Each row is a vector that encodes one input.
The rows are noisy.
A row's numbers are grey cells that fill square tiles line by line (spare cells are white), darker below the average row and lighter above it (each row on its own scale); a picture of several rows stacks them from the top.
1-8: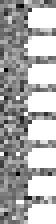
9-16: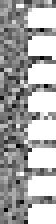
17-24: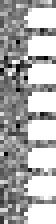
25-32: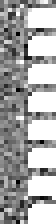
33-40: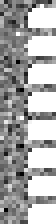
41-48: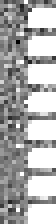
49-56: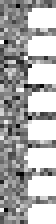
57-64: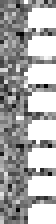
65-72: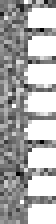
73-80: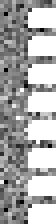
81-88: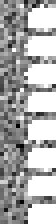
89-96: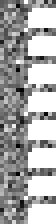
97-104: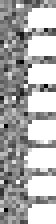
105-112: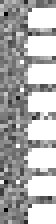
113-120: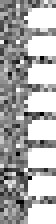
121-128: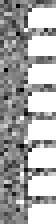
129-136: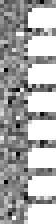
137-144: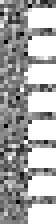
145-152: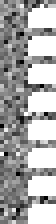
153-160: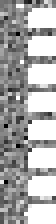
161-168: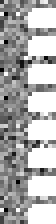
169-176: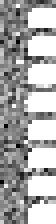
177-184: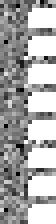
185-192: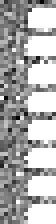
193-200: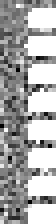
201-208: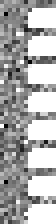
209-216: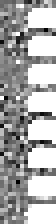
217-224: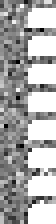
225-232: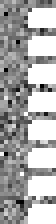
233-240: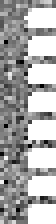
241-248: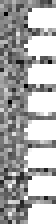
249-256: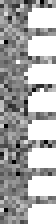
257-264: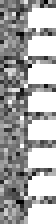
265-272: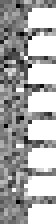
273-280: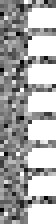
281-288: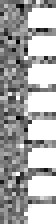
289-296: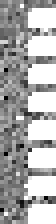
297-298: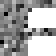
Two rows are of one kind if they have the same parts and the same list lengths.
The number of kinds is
2.
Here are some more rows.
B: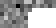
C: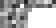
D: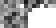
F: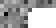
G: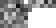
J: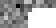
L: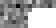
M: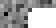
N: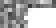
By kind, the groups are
B, C, D, G, J, L, N
F, M

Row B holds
a point on a 19-point line and four true/false values.
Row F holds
a point on a 19-point line.
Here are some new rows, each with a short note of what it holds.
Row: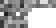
a point on a 19-point line
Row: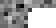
a point on a 19-point line
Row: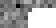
a point on a 19-point line and four true/false values
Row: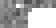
a point on a 19-point line and four true/false values
